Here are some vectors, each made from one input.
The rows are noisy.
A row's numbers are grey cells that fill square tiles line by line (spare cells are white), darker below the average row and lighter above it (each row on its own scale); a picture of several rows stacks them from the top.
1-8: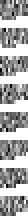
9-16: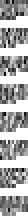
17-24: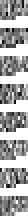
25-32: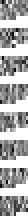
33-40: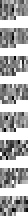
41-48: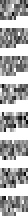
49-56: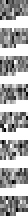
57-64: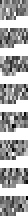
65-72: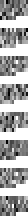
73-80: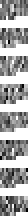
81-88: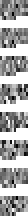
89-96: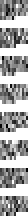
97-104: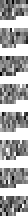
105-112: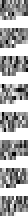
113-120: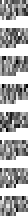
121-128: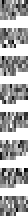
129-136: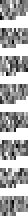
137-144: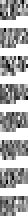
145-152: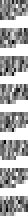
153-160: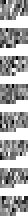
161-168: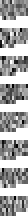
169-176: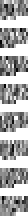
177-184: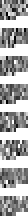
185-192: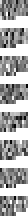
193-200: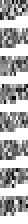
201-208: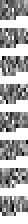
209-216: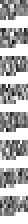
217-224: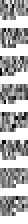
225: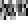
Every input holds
either a point on an 11-point line, or a list of up to two items, each a point on each of two 7-point lines.
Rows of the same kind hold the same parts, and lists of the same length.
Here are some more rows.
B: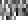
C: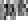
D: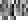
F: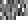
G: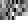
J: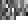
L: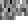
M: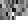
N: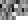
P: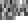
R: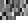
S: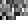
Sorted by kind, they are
B, F, J, R, S
C, D
G, M, N
L, P

